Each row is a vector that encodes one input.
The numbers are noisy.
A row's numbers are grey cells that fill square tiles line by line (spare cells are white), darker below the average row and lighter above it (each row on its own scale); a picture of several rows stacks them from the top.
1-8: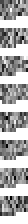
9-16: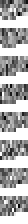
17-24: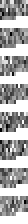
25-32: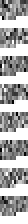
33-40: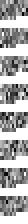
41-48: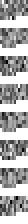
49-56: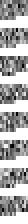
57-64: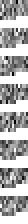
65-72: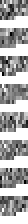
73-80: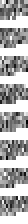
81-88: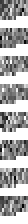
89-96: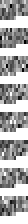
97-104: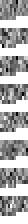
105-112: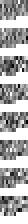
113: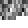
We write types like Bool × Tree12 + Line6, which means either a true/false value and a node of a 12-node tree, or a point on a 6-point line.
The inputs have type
Bool × Bool × Bool + Label9 × Label9 + Unit.
